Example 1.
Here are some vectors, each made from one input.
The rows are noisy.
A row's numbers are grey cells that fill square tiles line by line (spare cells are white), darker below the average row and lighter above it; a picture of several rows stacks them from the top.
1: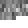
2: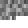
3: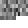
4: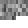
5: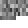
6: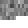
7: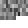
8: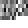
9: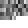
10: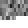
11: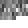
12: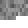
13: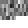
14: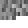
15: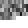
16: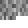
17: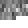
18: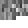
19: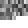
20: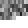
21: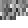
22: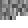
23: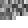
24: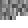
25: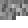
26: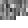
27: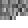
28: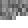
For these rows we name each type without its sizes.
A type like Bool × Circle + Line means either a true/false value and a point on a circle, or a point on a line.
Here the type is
Line.
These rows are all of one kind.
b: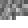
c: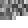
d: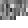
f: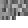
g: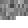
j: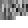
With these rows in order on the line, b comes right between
f and g.
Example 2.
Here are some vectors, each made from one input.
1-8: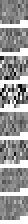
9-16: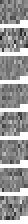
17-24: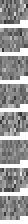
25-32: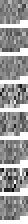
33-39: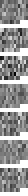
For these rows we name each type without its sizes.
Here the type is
Circle.
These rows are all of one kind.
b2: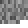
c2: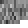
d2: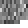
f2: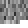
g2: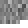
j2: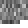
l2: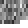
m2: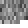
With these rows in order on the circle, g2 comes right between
c2 and l2.
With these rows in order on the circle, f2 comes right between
b2 and m2.
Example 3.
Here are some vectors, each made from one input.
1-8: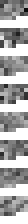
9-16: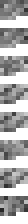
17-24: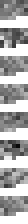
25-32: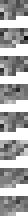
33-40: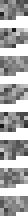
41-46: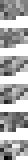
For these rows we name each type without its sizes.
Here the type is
Line.
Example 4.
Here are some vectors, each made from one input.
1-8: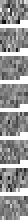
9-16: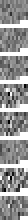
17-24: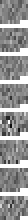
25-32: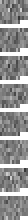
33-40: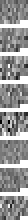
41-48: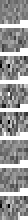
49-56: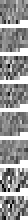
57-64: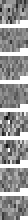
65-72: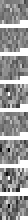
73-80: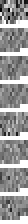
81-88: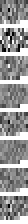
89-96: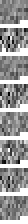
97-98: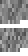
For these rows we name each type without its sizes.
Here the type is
Label.
